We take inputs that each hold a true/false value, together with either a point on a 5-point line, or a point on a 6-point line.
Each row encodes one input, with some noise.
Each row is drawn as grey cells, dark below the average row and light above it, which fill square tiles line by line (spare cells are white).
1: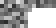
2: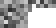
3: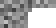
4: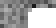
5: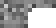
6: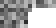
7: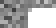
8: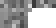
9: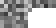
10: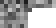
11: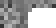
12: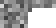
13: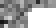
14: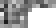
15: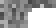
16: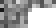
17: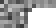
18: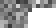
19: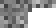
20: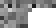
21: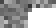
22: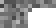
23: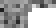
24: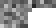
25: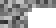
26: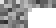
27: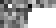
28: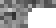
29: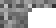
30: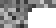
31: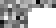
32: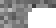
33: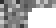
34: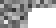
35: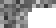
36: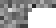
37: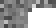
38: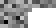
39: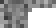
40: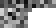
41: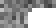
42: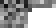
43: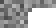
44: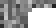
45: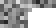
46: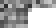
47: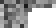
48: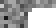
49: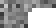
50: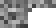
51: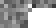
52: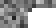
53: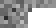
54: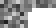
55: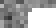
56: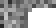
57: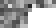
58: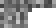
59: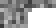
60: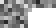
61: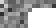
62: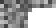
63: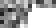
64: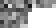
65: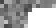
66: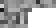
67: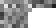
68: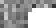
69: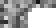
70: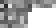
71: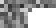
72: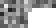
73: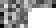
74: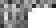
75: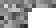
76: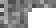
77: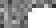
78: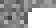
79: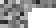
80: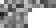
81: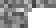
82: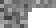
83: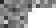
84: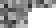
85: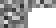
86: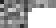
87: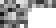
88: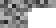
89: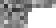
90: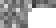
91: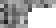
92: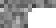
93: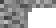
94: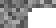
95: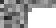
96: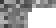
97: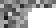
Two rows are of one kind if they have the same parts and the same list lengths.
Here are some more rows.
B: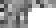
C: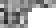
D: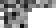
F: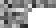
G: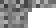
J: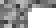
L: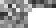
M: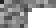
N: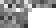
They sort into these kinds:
B, C, D, G, M
F, J, L, N

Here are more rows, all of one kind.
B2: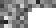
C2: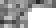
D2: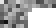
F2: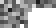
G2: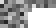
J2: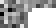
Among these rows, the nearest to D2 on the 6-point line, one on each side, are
B2 and G2.
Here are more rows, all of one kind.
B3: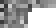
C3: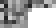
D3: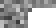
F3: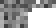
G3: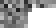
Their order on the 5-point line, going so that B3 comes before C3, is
B3, D3, G3, F3, C3.
